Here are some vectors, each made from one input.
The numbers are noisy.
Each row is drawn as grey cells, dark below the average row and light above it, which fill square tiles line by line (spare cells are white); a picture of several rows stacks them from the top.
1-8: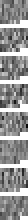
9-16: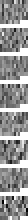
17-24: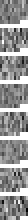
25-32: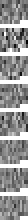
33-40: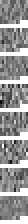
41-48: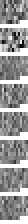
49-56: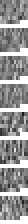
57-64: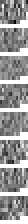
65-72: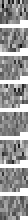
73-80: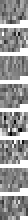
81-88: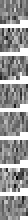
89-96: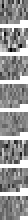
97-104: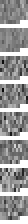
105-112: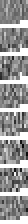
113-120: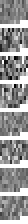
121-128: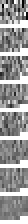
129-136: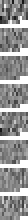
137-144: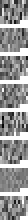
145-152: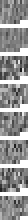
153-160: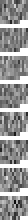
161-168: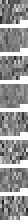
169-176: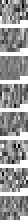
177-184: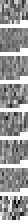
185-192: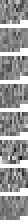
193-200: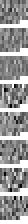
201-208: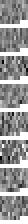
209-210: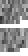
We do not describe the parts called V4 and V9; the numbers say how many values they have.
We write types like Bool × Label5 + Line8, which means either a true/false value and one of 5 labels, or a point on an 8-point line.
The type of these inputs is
(Line5 + V4 × V9) × Line7.
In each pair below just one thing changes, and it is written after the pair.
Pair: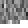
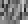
the value of V9
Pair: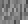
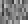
the place on the 7-point line
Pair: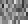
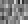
the value of V4
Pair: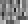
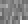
the value of V9
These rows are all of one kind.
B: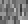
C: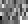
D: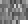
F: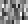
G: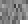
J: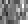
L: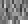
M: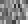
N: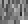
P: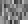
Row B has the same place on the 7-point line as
C, D, L and N.
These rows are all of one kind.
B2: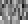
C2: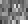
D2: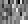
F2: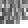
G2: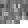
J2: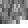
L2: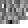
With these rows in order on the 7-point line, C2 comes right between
G2 and J2.
